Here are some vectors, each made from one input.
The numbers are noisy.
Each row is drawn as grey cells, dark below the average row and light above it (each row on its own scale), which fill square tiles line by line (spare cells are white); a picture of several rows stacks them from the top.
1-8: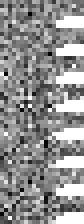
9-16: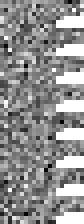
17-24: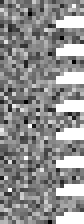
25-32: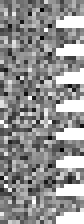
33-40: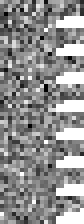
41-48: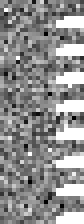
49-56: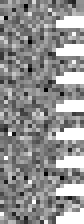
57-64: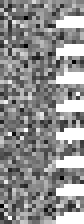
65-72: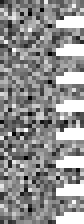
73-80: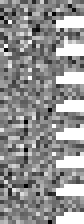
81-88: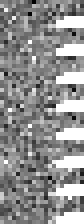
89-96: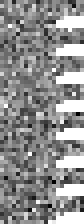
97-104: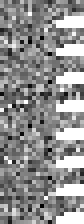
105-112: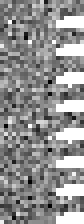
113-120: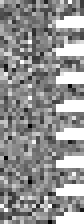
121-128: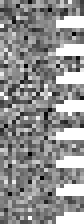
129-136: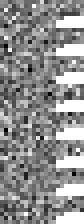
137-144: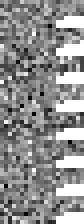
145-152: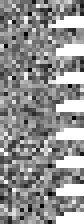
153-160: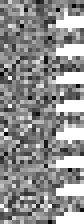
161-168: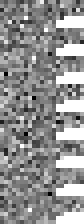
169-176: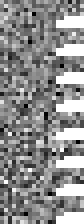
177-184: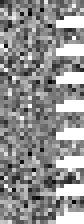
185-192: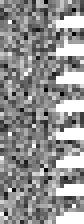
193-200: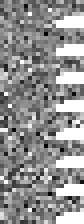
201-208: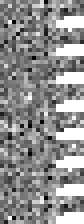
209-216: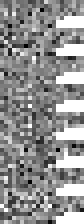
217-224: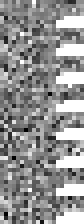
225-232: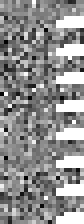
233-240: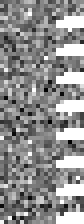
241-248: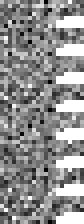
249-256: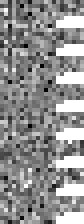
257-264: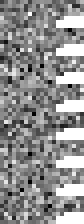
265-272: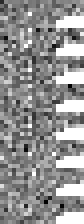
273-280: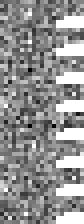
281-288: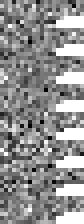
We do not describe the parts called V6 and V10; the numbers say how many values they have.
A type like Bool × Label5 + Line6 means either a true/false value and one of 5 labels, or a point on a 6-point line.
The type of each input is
Bool × Line8 + (Line9 + V6) × V10.
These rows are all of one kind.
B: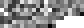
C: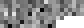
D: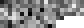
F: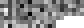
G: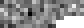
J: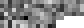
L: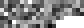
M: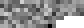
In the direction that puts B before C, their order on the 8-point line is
M, B, L, J, F, G, D, C.
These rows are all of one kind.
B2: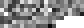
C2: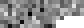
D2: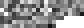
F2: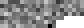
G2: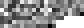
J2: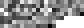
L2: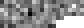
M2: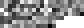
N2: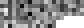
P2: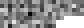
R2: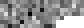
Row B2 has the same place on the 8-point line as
D2, G2, J2 and M2.
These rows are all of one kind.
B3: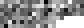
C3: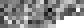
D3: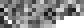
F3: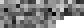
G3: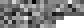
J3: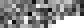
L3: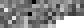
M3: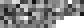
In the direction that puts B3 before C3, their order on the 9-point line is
F3, M3, B3, J3, C3, D3, L3, G3.
